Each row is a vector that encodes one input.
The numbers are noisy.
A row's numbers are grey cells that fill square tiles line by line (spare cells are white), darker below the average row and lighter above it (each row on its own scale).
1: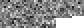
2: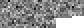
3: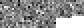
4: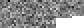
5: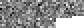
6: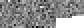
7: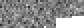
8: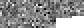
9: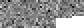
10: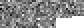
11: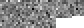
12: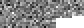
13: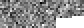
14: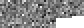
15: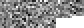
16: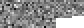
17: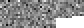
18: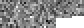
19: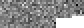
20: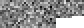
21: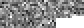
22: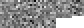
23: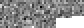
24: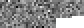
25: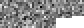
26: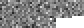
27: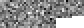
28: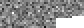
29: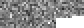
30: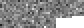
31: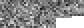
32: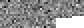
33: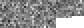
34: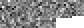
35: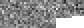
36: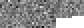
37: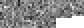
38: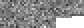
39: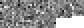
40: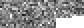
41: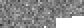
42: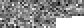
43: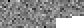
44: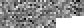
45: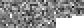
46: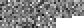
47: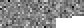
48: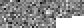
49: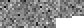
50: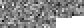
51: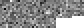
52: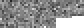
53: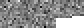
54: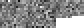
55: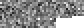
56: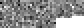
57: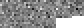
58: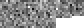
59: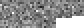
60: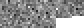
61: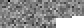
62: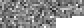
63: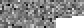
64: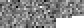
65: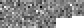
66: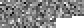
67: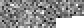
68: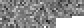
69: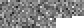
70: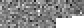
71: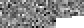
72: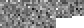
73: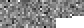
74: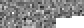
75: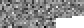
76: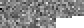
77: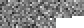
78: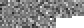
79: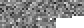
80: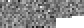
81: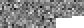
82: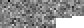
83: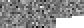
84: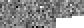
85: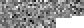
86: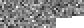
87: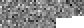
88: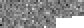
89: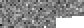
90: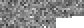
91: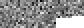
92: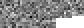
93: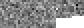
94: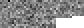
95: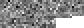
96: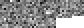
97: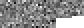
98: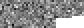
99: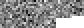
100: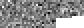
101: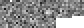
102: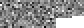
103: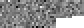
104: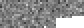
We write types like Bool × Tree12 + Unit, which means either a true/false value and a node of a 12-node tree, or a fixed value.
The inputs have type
Line11 × (Tree11 + Unit).
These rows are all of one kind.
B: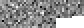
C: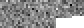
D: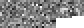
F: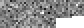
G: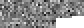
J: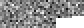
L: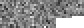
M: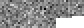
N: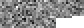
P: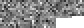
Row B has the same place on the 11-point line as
F, J and M.
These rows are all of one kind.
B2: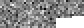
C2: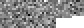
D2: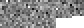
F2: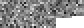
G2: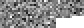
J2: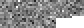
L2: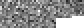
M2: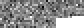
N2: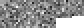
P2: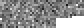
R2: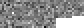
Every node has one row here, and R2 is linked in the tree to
B2.
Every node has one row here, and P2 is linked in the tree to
D2 and M2.
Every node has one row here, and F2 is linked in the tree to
D2 and L2.
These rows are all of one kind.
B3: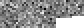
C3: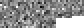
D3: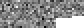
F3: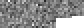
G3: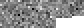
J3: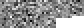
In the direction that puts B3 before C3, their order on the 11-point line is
F3, B3, C3, D3, G3, J3.
